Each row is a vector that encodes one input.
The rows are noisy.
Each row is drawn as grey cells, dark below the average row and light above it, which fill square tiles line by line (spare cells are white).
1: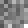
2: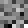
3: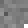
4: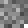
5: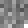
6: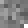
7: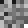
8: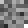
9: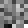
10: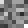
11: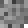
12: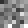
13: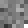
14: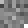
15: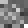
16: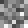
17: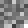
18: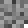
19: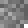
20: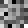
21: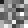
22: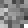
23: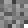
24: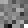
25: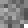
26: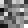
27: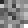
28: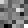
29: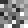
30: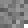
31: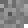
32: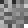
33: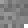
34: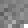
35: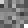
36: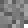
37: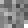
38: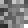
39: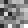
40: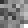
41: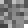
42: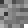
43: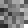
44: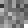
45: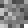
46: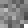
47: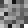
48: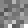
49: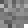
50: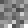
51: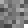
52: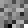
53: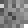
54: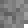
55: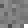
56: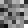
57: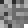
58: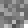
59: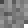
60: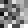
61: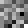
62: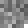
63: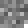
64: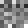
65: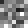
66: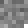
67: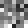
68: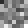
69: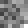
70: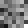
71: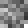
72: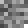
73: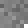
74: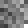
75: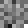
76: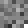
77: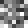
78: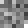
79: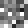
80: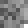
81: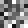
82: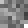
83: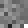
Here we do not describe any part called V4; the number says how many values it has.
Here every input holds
a point on a 5-point line and a true/false value, together with a list of up to two values of V4.
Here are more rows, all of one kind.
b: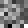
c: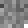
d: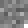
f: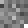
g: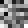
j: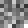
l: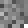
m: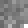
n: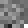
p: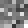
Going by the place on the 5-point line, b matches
n and p.
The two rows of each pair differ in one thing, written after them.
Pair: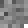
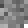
the value of V4 in item 2 of the list
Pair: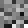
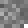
the true/false value
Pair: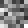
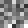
the value of V4 in item 1 of the list
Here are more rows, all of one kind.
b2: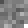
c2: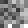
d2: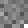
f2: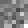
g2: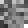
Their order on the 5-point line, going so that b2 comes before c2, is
f2, g2, b2, d2, c2.
